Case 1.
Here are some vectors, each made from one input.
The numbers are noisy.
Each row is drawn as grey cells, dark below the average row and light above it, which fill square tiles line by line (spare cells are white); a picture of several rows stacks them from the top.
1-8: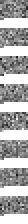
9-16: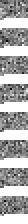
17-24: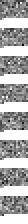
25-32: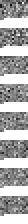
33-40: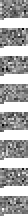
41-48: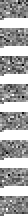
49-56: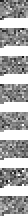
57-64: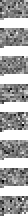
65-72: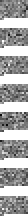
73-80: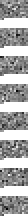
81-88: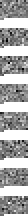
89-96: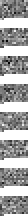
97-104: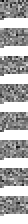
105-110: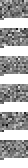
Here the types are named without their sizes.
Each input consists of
a point on a circle, together with either a point on a circle, or four true/false values.
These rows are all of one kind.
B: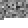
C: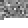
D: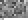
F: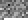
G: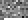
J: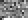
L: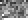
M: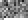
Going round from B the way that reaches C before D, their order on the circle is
B, C, D, M, J, L, G, F.
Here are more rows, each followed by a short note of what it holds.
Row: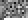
a point on a circle and four true/false values
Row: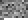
a point on a circle and four true/false values
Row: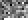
a point on each of two circles
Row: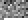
a point on a circle and four true/false values
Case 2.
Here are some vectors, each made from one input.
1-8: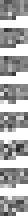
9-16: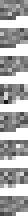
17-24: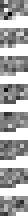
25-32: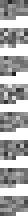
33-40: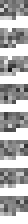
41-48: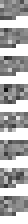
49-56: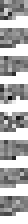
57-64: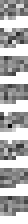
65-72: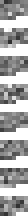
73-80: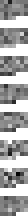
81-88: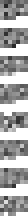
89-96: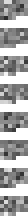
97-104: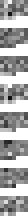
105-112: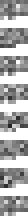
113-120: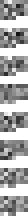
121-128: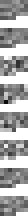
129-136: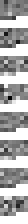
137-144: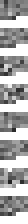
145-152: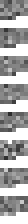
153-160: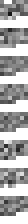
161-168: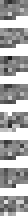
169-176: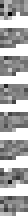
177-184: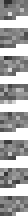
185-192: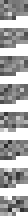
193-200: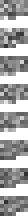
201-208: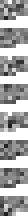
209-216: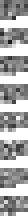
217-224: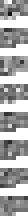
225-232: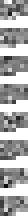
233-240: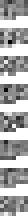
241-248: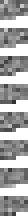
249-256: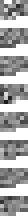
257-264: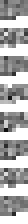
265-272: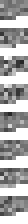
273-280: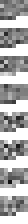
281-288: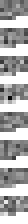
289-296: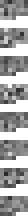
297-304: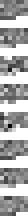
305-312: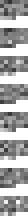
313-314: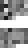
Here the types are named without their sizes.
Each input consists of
a point on a line, together with either a point on a line, or four true/false values.
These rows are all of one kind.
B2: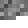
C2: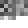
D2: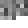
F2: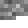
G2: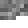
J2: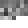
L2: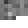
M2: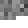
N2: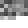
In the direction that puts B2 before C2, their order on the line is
F2, L2, G2, B2, M2, D2, J2, N2, C2.
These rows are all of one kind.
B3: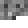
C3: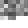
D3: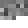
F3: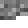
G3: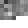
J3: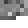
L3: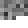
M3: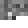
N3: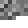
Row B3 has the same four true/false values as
D3, L3 and M3.
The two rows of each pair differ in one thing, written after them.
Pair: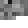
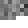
one of the four true/false values
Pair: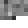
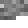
one of the four true/false values
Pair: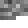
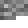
one of the four true/false values
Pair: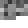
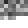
the place on the line
